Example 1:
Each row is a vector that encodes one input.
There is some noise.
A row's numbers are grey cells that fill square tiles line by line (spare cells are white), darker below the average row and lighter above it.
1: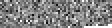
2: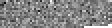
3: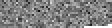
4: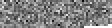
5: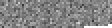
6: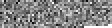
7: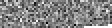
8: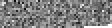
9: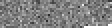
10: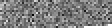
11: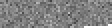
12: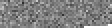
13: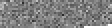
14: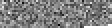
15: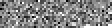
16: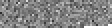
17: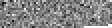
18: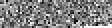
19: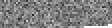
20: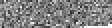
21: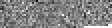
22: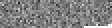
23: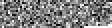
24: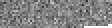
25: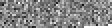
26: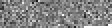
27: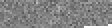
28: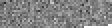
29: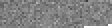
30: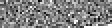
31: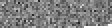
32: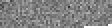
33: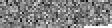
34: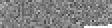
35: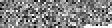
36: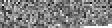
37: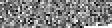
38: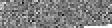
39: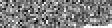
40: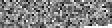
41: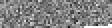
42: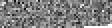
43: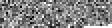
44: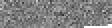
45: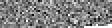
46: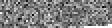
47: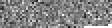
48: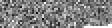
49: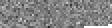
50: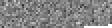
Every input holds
either a fixed value, or a node of a 10-node tree.
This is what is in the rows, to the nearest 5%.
About 10% of them hold a fixed value. The rest hold a node of a 10-node tree.
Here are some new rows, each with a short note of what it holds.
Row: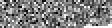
a fixed value
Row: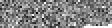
a fixed value
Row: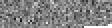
a node of a 10-node tree
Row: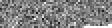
a fixed value
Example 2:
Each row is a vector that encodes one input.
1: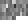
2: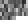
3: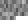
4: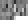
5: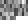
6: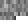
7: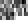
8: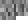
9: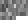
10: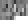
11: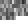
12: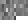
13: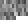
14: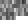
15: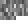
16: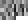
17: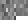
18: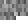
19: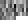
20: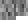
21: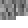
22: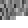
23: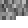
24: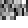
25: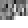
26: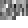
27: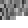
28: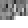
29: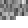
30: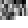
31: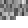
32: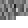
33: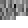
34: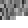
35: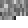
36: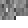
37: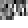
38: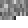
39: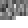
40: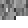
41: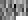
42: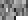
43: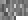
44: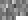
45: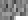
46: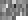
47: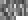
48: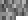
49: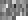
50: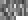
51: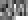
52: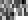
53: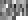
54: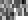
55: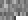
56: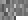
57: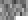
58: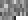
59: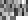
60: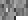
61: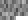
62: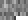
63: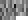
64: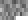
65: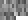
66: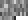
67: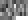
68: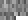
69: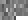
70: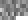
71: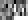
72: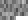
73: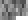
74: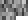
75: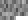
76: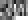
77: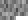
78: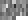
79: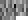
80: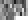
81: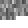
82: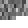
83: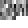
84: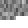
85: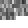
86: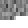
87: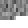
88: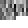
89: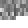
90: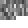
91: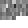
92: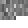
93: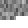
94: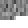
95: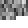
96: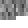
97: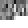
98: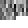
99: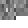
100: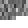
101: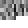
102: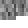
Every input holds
a point on a 9-point circle.
